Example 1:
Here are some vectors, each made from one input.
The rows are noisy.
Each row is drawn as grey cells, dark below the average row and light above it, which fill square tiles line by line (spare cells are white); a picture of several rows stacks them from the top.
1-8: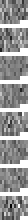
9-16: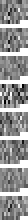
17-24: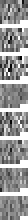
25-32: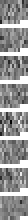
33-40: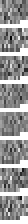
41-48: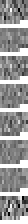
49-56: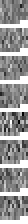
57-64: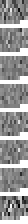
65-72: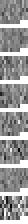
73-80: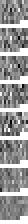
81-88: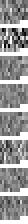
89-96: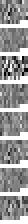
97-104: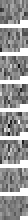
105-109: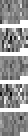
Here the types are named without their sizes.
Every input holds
either four true/false values, or a list of points on a line.
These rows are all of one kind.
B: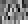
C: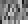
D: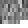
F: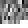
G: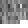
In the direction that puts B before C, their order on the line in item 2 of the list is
B, G, D, C, F.
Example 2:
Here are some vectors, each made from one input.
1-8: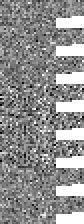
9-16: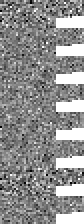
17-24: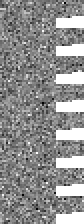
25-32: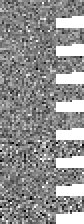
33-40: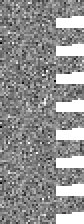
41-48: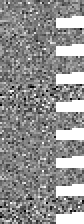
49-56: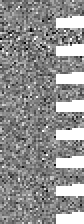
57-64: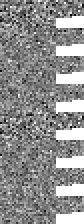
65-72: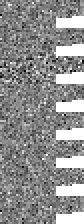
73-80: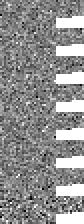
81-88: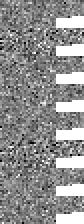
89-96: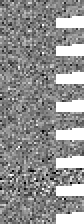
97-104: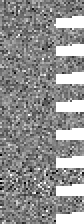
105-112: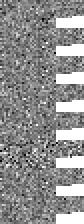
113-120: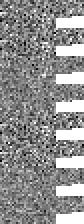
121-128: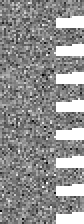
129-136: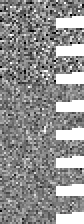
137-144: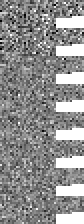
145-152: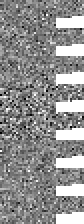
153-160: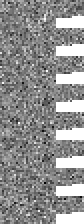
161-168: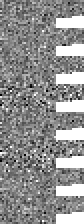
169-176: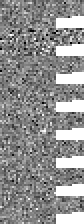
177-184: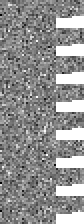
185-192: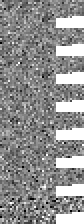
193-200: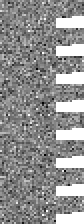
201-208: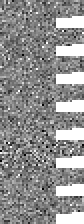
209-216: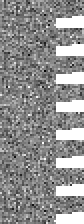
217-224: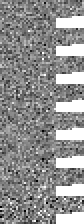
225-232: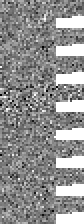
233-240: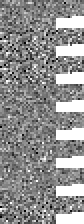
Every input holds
a point on a 9-point circle, together with a list of up to two points on a 7-point line.
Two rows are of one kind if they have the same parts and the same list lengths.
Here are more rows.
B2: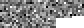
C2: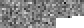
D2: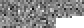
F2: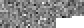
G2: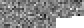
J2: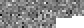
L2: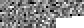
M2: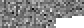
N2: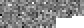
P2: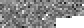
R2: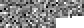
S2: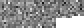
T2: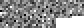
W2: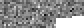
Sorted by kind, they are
B2, L2, R2, T2
C2, D2, J2, M2, N2, P2, S2
F2, G2, W2

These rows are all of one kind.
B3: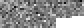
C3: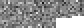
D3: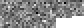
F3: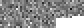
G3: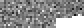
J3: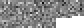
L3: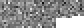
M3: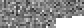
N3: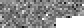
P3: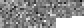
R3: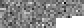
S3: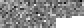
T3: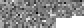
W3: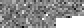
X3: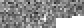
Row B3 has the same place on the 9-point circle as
D3, P3, S3 and T3.
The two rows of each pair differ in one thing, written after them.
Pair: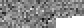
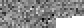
the place on the 7-point line in item 2 of the list
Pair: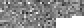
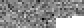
the place on the 9-point circle
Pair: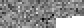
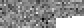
the place on the 7-point line in item 2 of the list
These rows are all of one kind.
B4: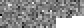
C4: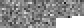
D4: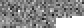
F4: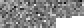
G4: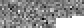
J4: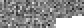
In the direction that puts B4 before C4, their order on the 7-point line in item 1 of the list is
D4, B4, J4, G4, C4, F4.
